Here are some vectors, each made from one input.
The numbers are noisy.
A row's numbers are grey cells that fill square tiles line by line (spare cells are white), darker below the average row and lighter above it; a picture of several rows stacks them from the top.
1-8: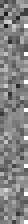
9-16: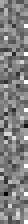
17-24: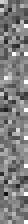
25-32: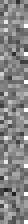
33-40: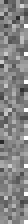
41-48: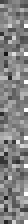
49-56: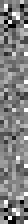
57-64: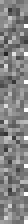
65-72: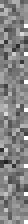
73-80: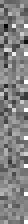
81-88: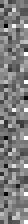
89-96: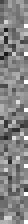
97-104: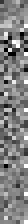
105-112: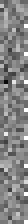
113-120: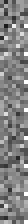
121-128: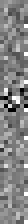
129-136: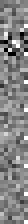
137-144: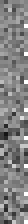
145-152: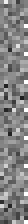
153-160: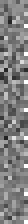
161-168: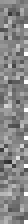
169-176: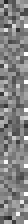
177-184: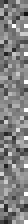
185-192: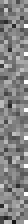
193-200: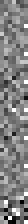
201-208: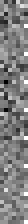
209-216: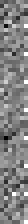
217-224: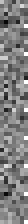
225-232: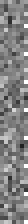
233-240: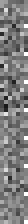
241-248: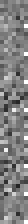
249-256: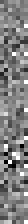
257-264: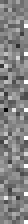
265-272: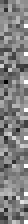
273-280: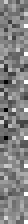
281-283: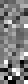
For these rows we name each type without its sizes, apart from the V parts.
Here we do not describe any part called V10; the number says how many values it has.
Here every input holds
a true/false value, together with a list of items, each either a point on a line, or a value of V10.
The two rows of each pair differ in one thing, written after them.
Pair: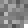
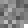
the value of V10 in item 2 of the list
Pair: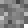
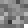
the value of V10 in item 2 of the list
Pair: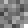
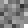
the value of V10 in item 2 of the list
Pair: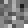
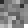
the true/false value
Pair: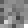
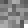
the value of V10 in item 1 of the list
